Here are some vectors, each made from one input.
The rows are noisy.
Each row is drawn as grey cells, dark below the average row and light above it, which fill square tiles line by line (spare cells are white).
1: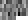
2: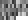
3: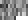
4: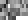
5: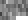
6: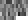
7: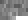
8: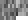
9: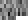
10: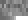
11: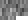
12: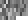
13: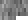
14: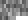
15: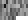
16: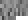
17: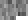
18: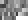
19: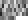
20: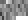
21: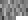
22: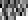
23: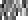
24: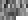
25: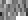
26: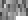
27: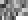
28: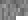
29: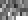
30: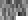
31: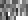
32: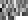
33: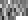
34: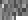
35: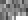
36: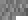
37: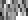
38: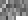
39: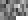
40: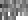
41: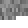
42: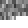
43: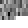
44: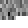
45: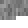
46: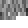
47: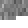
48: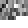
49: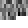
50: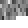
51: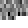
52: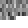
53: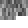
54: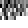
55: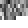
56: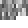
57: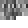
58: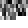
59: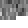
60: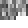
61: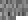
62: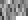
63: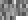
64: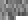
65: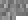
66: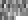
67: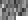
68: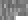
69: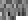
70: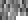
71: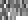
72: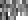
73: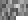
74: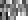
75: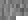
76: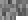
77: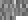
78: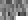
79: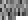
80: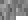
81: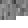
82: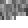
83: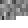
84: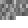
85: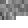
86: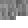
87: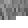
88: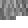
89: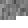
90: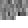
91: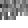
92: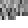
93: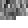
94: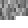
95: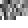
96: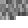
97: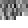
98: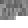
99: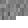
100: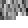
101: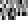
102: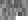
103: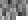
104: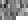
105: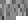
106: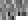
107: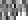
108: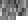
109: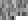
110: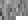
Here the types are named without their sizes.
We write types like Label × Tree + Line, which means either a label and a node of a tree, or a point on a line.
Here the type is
Bool × Bool × Bool × Bool × Tree + Line.
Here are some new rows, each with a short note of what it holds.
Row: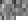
a node of a tree and four true/false values
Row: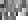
a point on a line
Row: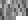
a node of a tree and four true/false values
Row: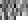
a point on a line
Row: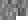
a node of a tree and four true/false values
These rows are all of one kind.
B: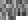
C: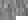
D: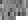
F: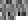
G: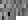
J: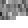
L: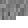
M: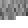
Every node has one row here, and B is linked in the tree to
C and M.
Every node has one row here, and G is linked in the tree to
L.
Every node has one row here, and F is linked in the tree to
J.
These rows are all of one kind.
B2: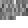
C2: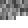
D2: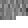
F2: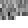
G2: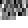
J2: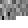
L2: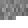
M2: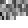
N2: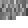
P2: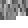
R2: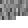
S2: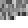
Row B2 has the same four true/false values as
D2 and N2.
